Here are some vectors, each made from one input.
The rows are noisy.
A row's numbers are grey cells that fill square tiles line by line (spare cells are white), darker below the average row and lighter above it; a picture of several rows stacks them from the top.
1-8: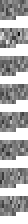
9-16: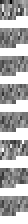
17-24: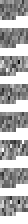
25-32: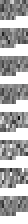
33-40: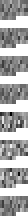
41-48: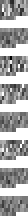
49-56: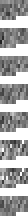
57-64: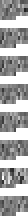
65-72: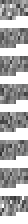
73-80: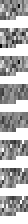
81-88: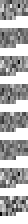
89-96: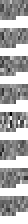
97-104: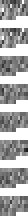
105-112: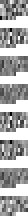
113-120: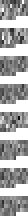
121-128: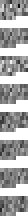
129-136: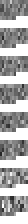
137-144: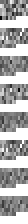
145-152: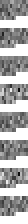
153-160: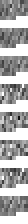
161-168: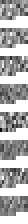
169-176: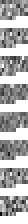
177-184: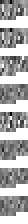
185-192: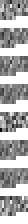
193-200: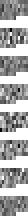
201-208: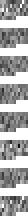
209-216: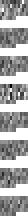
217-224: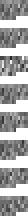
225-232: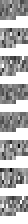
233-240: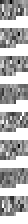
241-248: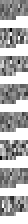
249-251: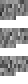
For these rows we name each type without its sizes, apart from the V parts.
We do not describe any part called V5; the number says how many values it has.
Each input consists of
either a fixed value, or a label and two values of V5, or a node of a tree.
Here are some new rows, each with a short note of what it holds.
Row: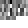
a node of a tree
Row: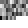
a fixed value
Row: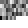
a fixed value
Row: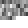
a node of a tree
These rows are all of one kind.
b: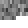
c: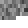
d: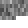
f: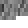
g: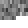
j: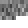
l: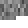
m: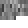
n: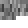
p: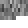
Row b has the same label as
g, j, n and p.
